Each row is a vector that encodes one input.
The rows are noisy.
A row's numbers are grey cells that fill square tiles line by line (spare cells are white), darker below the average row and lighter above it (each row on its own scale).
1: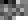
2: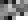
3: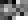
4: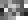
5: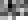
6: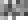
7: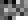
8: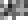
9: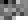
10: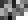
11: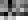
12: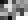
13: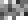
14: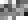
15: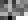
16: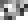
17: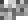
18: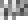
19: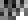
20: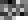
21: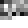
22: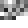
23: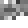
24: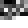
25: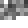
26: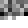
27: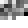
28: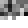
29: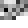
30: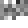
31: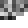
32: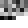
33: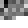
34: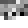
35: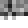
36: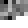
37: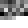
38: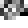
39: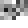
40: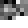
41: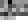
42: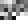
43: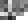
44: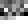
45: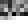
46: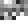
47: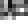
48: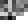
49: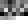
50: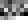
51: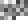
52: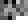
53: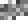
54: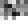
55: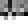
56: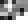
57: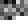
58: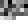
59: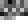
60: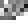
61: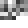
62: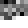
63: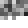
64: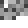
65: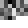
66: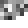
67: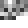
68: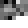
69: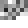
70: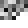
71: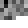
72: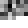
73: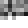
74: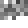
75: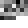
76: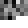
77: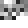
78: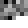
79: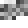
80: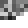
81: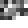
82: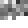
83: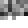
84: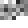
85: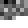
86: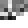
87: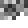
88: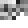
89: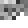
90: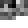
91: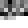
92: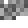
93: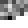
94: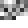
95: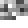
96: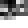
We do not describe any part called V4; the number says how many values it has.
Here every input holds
a list of up to two items, each a true/false value and a value of V4.
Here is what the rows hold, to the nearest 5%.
All of them are lists of up to two items, each a true/false value and a value of V4: about 5% are empty, 40% hold one and 55% two.
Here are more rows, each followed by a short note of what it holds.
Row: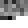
the empty list
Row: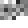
a list of one item
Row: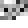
a list of two items
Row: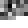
the empty list
